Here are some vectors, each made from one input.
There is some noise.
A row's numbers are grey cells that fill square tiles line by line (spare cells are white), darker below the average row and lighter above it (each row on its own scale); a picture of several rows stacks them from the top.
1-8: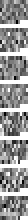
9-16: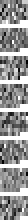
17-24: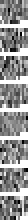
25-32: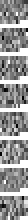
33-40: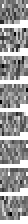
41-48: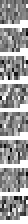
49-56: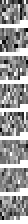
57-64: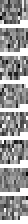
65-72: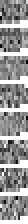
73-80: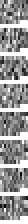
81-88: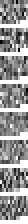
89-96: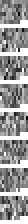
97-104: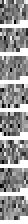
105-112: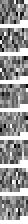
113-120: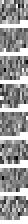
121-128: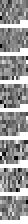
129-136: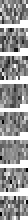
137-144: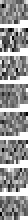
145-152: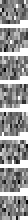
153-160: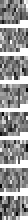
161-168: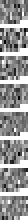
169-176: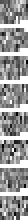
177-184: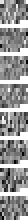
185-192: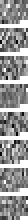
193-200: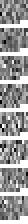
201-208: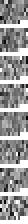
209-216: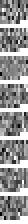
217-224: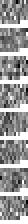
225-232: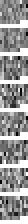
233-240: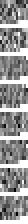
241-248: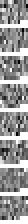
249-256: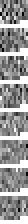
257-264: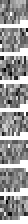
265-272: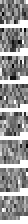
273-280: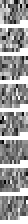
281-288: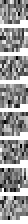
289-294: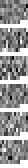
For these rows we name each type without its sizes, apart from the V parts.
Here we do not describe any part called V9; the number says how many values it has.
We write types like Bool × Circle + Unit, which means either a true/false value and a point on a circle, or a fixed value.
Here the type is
Bool × Label + (Line + V9) × Tree.
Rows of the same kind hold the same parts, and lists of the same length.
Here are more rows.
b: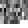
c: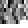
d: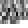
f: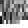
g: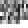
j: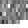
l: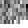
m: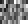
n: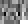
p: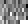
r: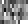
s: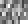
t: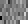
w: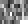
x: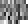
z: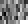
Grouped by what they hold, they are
b, l, n, p, t, w
c, d, j, r, s
f, g, m, x, z

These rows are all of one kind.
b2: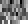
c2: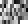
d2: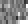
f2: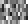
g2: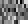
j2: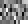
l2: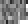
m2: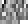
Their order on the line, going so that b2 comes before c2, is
b2, l2, c2, j2, g2, m2, d2, f2.
